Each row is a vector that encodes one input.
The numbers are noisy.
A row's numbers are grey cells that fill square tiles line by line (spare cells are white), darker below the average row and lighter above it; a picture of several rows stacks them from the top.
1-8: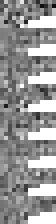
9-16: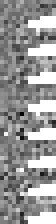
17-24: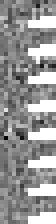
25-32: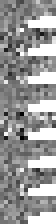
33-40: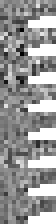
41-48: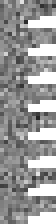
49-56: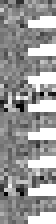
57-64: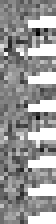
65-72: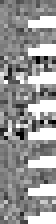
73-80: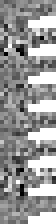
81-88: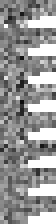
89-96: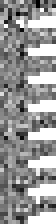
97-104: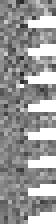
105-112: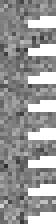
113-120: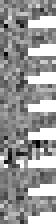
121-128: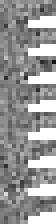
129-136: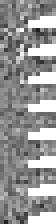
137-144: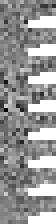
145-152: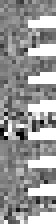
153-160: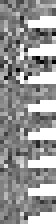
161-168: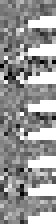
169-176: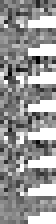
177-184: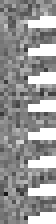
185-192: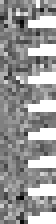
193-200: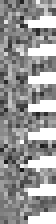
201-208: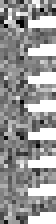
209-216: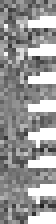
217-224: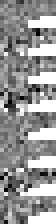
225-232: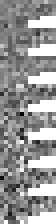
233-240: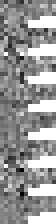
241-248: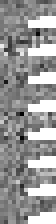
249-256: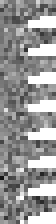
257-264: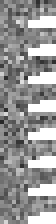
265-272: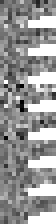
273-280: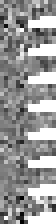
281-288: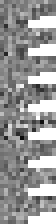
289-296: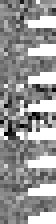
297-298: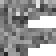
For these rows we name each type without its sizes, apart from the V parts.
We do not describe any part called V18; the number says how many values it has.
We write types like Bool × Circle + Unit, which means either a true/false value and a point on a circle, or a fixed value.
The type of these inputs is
Bool × (Line + List(V18)).
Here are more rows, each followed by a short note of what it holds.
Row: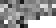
a true/false value, together with a list of one item
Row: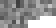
a point on a line and a true/false value
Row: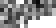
a true/false value, together with a list of one item
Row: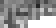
a true/false value, together with a list of one item
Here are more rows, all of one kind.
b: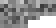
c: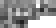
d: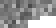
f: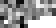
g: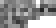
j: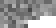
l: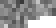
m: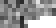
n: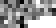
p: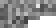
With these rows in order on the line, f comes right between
c and p.
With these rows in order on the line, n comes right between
g and l.
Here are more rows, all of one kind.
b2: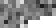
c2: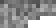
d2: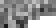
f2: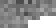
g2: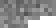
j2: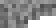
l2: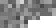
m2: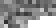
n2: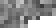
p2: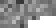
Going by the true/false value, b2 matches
d2, j2, l2 and n2.
